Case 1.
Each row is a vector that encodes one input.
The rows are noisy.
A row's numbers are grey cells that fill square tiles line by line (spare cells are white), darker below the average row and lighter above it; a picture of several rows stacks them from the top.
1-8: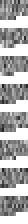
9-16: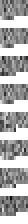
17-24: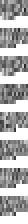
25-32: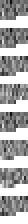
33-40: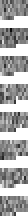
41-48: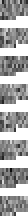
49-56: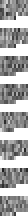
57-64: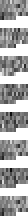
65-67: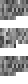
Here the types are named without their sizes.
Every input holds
a point on a circle.
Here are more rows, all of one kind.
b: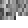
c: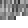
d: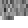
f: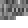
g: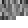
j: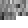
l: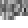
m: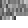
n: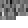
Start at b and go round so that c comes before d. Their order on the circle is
b, m, c, l, d, n, f, g, j.
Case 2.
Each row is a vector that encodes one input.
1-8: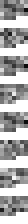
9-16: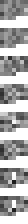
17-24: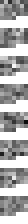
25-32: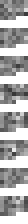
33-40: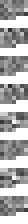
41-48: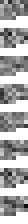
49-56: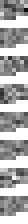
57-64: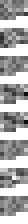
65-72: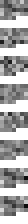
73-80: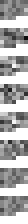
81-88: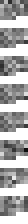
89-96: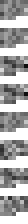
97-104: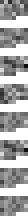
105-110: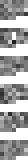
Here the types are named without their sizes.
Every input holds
a node of a tree.
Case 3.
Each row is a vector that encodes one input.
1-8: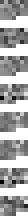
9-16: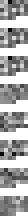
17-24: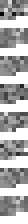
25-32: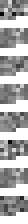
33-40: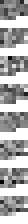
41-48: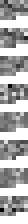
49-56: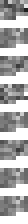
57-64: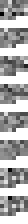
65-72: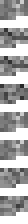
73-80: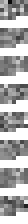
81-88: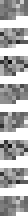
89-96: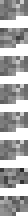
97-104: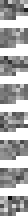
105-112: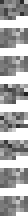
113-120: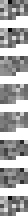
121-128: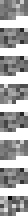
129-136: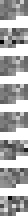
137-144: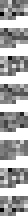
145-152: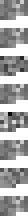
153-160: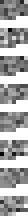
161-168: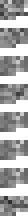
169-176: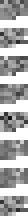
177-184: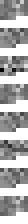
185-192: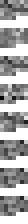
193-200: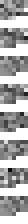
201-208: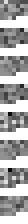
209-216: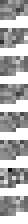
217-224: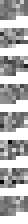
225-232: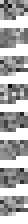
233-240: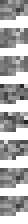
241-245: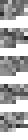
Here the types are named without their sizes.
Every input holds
a node of a tree.
